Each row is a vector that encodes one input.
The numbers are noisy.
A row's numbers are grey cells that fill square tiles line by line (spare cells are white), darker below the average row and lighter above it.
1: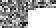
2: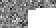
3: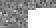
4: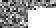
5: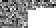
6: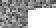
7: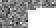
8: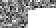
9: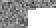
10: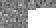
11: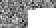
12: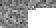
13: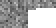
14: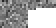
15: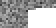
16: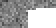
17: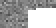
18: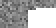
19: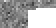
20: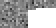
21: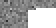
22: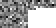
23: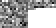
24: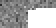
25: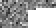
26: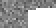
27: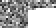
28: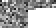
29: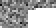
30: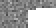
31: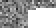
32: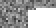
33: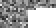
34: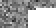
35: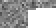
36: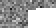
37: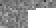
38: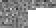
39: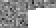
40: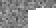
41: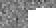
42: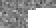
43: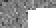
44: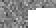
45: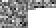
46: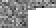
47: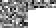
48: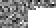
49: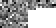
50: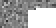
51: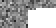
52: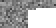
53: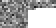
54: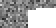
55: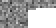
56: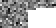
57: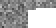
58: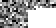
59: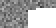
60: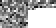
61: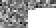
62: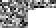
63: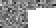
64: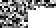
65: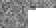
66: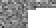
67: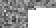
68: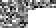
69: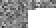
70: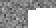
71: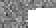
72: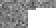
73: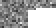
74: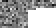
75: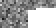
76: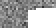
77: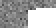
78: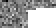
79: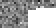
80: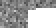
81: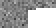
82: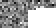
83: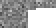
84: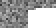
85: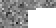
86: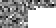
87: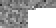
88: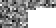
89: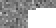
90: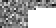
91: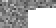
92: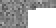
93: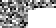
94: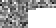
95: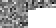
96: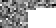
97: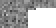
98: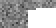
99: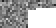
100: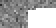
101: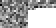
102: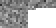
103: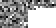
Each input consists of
either a point on a 5-point line, or a node of each of two 7-node trees.
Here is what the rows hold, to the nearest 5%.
About 35% of them hold a point on a 5-point line. The rest hold a node of each of two 7-node trees.
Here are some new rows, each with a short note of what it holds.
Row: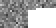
a node of each of two 7-node trees
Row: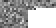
a node of each of two 7-node trees
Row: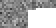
a node of each of two 7-node trees
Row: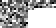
a point on a 5-point line
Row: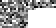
a node of each of two 7-node trees
